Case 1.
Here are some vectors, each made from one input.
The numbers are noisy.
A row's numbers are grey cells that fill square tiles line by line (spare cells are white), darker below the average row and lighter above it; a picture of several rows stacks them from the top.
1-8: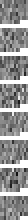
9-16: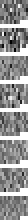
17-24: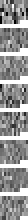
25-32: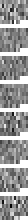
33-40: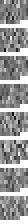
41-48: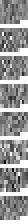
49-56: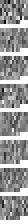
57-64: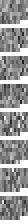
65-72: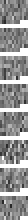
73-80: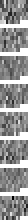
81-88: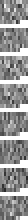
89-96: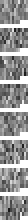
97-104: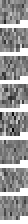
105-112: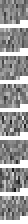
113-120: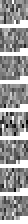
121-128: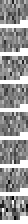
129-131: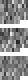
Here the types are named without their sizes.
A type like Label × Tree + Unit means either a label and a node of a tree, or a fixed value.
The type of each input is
List(Line).
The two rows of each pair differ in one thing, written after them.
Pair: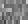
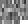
the place on the line in item 2 of the list
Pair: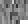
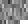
the place on the line in item 2 of the list
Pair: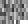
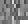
the place on the line in item 1 of the list
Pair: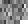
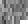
the place on the line in item 2 of the list
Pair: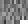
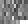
the place on the line in item 2 of the list
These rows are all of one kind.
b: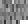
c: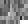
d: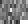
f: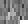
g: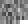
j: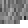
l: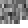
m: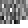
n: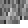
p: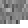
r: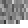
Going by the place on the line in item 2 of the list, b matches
c and m.
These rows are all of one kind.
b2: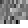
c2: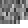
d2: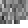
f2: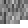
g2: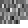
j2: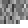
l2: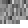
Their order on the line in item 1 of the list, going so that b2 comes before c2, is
b2, g2, j2, l2, d2, f2, c2.
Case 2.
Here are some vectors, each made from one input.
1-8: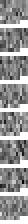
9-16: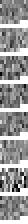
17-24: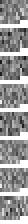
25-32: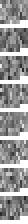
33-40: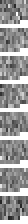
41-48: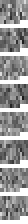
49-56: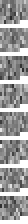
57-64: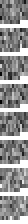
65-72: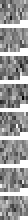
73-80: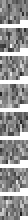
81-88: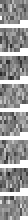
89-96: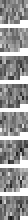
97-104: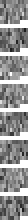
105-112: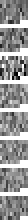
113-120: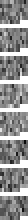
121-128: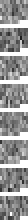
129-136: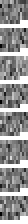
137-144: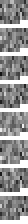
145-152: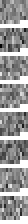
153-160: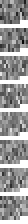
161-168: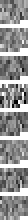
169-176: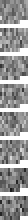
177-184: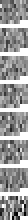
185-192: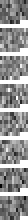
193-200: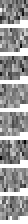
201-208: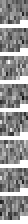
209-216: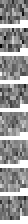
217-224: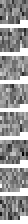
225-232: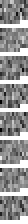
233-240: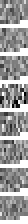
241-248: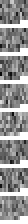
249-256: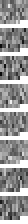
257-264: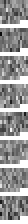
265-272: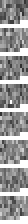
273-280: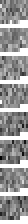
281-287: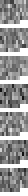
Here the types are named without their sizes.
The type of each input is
List(Line).
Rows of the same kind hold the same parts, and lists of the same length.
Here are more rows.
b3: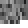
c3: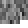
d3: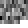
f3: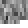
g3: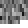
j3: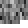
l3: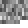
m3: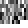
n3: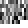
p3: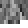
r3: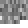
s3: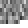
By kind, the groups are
b3, c3, d3, g3, j3, p3
f3, l3, r3, s3
m3, n3

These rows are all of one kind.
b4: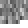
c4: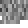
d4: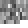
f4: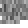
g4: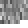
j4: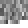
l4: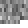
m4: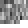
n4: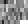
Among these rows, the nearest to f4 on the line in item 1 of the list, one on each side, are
c4 and j4.
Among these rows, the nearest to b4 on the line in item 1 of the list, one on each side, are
g4 and l4.
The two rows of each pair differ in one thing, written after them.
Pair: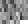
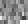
the place on the line in item 1 of the list
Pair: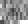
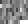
the place on the line in item 2 of the list
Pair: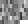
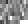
the place on the line in item 2 of the list
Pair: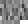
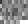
the place on the line in item 2 of the list
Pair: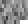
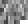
the place on the line in item 2 of the list
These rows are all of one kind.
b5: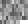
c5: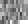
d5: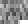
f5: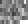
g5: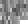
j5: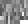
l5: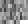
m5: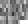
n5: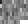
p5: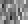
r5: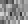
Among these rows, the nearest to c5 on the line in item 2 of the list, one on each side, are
d5 and l5.
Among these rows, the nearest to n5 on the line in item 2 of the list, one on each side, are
f5 and p5.
